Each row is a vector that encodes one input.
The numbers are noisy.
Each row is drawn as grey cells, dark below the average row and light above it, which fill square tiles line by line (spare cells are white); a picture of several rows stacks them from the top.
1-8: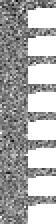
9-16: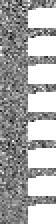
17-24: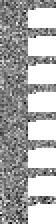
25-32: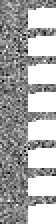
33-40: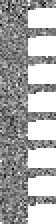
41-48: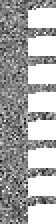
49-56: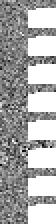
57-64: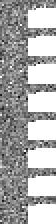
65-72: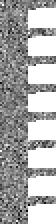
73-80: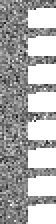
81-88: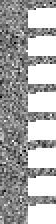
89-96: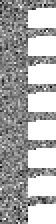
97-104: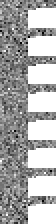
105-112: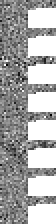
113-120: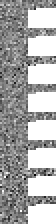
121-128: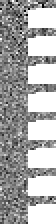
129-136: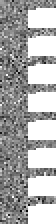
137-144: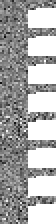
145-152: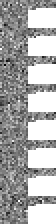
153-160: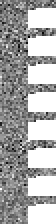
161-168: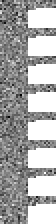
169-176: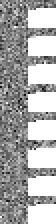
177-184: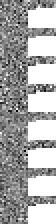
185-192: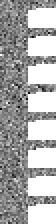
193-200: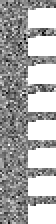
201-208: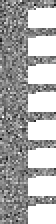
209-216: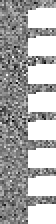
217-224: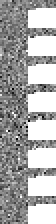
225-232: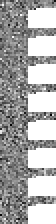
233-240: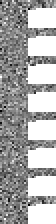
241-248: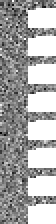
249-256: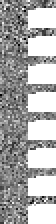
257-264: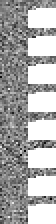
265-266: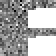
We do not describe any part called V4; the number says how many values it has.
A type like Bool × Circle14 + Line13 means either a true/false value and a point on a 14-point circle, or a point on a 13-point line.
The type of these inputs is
(Bool × List2(V4) + Unit) × Line6 × Line6.
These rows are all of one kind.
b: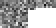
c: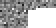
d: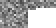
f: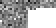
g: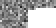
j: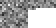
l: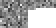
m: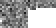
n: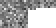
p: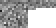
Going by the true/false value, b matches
c, g, l and p.
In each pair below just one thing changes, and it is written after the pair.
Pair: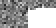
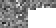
the true/false value
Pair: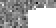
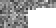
the value of V4 in item 1 of the list
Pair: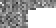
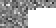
the place on one of the two 6-point lines
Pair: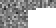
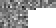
the true/false value
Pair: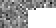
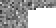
the true/false value
